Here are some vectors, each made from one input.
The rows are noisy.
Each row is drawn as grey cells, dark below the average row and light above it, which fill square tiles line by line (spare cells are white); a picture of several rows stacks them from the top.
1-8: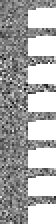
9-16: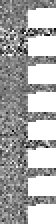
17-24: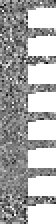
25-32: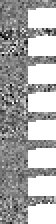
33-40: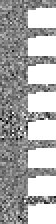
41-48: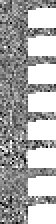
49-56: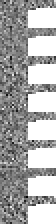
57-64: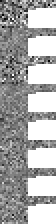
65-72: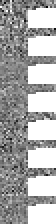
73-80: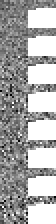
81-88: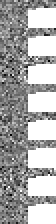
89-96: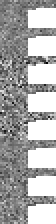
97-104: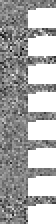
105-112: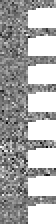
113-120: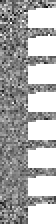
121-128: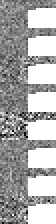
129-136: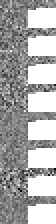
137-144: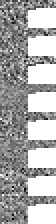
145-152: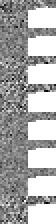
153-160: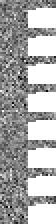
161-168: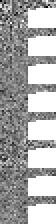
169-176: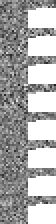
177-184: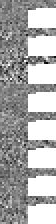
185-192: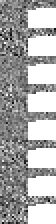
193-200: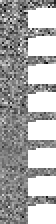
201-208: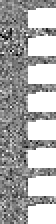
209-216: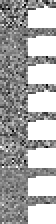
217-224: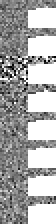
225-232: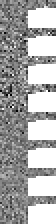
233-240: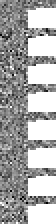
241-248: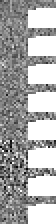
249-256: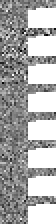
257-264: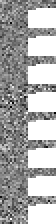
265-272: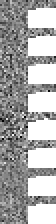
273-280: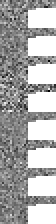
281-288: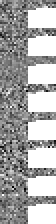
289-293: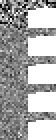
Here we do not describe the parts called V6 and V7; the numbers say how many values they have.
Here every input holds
either a true/false value and a value of V6, or three values of V7, or a list of up to three points on a 5-point line.
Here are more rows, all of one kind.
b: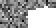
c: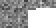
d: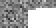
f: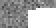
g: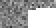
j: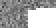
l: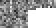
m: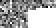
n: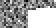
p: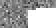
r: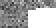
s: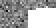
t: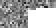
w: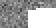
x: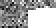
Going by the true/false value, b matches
d, l, m and s.
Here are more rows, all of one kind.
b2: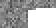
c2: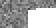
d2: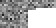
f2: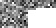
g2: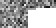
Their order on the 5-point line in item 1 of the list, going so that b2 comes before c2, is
b2, g2, d2, f2, c2.
